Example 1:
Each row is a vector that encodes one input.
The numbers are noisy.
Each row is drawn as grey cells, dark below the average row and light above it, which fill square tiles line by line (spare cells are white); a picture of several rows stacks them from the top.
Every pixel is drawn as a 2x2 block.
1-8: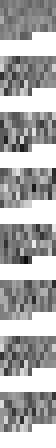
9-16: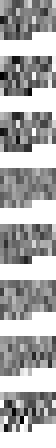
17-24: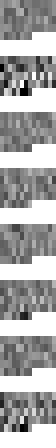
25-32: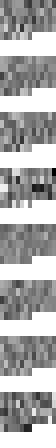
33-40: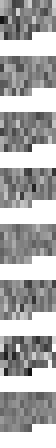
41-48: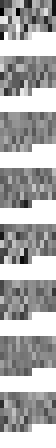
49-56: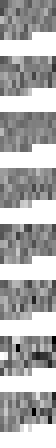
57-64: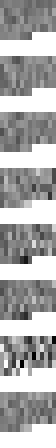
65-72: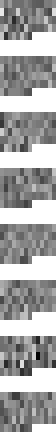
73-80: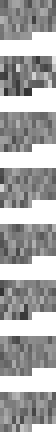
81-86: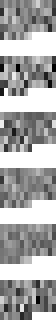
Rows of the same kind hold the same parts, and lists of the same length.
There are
3 kinds of row.
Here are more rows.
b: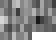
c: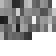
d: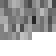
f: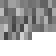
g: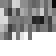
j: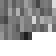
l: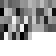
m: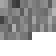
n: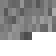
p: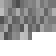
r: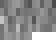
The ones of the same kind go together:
b, g
c, l, m, p
d, f, j, n, r

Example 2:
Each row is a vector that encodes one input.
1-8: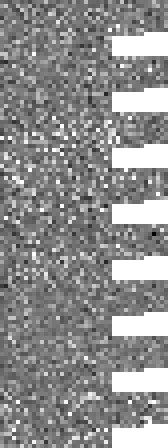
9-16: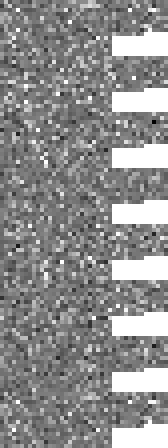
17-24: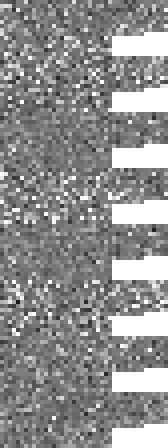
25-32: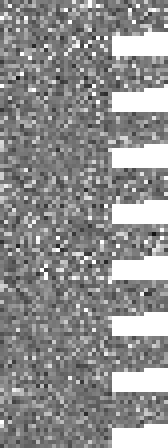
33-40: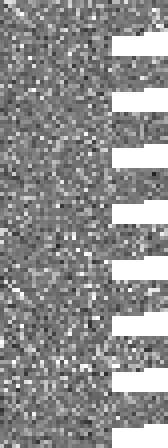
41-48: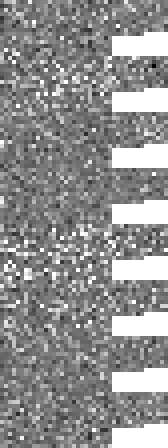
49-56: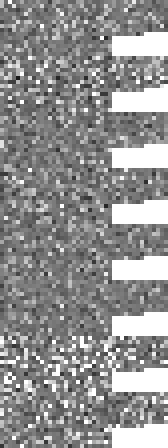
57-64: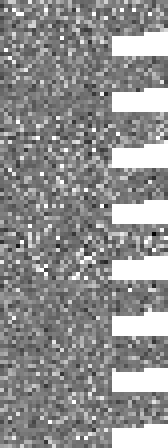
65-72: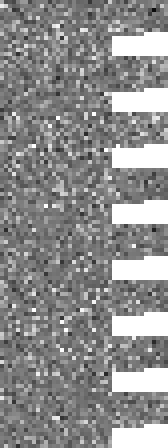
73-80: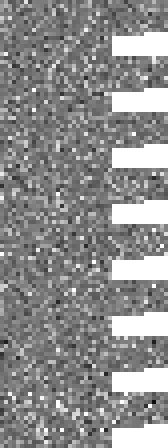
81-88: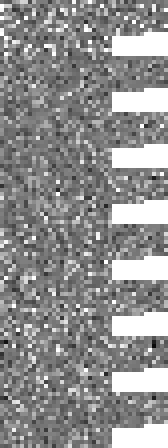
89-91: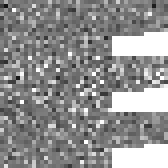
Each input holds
a point on a 10-point line, together with either a fixed value, or three true/false values.
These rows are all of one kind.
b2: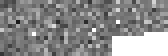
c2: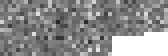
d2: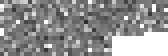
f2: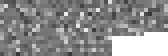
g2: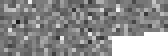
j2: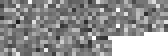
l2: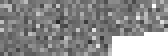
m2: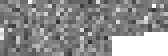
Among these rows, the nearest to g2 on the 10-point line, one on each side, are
f2 and j2.
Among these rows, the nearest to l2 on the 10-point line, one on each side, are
b2 and d2.
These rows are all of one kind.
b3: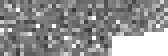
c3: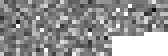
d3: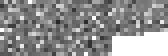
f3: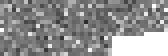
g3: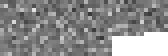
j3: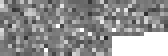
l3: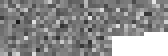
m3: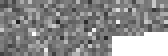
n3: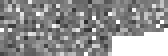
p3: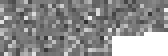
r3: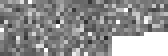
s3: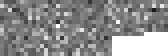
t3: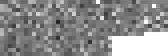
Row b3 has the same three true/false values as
g3 and p3.
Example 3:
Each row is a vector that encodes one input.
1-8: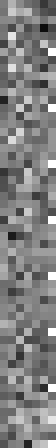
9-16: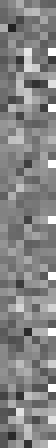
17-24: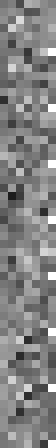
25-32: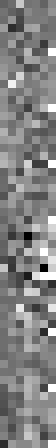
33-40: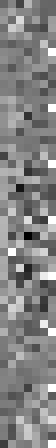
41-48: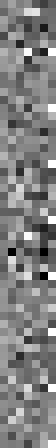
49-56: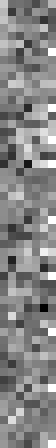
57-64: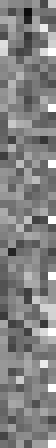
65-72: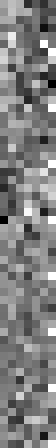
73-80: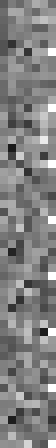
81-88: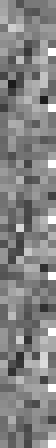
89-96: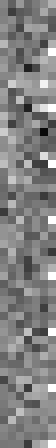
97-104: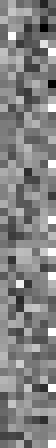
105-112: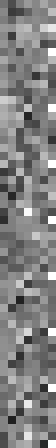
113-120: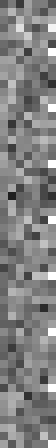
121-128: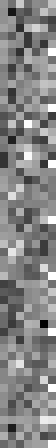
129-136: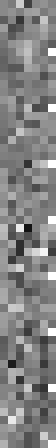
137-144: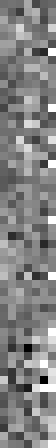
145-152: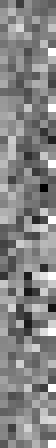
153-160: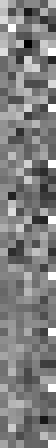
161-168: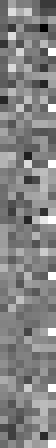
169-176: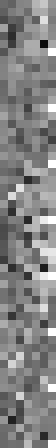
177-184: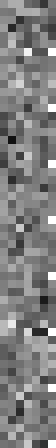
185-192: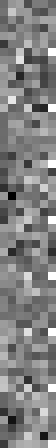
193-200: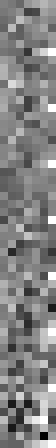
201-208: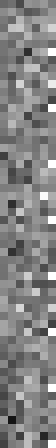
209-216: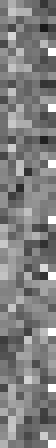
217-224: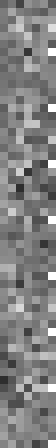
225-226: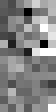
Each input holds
a list of up to two points on a 6-point line.
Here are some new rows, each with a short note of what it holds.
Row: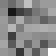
a list of two items
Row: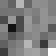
a list of two items
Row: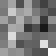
a list of one item
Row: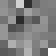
a list of two items
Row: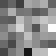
a list of one item
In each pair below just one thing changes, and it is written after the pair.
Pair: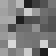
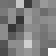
the place on the 6-point line in item 2 of the list
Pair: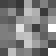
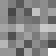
the place on the 6-point line in item 2 of the list
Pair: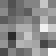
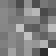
the place on the 6-point line in item 2 of the list
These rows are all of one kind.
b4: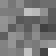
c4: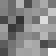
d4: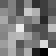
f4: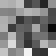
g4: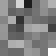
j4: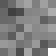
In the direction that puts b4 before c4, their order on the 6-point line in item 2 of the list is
j4, d4, g4, b4, f4, c4.
